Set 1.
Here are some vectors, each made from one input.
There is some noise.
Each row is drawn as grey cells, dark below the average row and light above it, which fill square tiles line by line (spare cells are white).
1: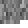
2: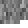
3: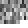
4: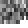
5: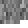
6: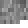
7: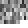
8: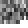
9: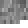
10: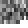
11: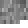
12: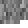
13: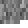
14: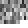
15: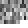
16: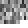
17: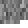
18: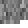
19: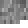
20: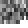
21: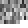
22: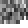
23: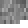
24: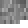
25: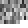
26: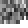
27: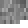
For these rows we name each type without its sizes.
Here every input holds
a point on a line.
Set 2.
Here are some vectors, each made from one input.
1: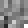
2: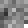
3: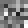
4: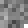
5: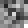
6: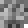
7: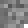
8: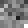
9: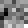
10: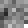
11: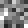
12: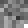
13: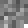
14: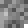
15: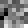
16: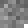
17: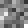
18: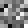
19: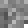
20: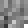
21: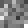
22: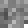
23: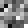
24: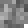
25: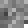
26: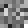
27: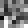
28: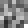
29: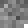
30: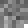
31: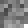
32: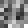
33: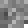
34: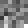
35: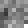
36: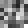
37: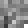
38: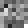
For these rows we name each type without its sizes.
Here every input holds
a point on a line.
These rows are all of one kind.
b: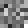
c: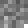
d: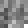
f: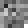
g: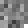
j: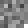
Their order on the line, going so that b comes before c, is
b, f, g, c, j, d.
